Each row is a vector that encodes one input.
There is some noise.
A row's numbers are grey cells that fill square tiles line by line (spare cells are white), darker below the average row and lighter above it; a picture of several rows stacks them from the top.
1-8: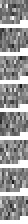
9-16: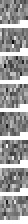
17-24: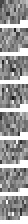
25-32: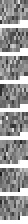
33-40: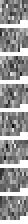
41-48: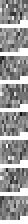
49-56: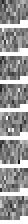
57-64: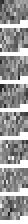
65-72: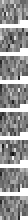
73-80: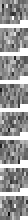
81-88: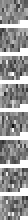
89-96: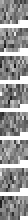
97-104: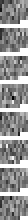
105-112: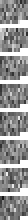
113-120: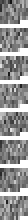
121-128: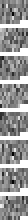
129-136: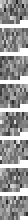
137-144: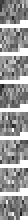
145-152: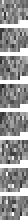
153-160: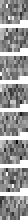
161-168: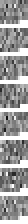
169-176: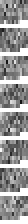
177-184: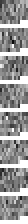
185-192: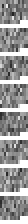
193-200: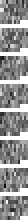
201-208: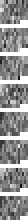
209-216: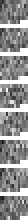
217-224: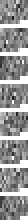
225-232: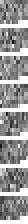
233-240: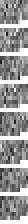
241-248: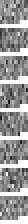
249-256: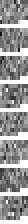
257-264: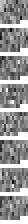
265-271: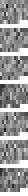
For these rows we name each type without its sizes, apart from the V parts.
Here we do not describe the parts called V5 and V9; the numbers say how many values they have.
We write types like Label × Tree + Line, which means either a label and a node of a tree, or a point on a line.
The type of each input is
Bool × Circle + Tree + Unit + V5 × V9.
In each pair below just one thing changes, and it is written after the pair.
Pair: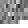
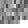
the value of V5
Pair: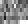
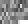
the value of V9
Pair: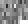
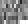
the value of V5
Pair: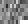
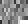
the value of V9
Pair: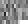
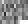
the value of V5
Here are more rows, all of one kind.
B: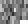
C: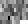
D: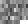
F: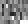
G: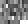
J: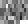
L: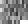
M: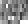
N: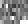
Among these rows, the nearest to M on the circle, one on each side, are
J and L.
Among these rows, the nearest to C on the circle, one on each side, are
B and F.
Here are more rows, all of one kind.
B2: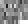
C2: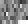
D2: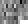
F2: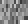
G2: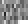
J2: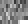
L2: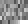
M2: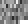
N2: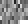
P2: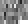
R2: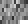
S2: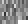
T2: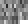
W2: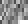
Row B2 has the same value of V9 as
D2, P2 and T2.
